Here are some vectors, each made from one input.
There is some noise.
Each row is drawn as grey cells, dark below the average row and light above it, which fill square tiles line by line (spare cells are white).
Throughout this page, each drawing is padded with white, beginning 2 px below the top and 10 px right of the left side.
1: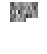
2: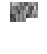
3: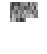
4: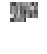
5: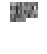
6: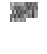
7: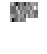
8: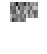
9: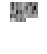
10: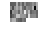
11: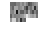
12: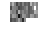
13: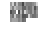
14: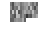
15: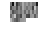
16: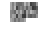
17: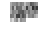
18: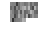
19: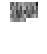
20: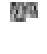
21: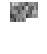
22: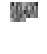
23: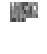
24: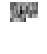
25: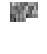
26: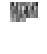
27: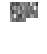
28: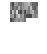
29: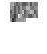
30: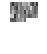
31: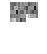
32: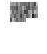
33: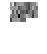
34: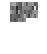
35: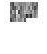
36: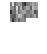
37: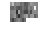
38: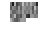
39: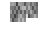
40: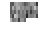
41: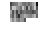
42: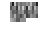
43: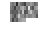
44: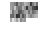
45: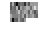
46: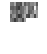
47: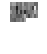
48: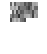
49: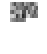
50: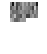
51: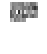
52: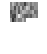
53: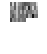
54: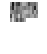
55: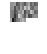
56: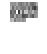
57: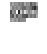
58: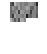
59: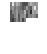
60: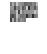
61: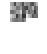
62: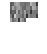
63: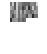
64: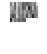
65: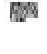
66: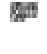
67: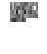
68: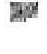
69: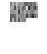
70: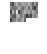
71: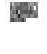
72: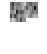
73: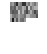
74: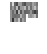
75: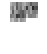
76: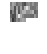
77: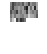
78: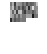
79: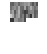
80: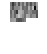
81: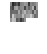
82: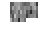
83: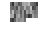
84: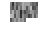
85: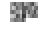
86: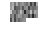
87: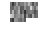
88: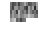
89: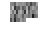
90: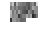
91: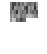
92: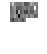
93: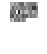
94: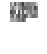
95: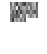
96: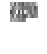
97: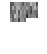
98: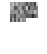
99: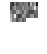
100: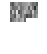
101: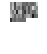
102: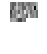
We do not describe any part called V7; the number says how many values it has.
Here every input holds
a node of a 10-node tree, a true/false value and a value of V7.
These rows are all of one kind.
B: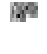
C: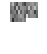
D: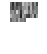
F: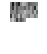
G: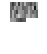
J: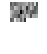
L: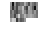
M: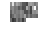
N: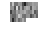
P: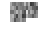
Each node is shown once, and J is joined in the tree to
B.
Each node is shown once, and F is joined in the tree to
C and D.
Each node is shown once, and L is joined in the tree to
C.
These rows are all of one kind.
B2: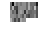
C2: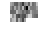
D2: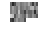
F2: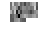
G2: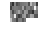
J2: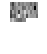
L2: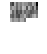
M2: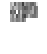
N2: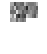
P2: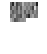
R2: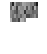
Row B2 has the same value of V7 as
G2, L2, P2 and R2.
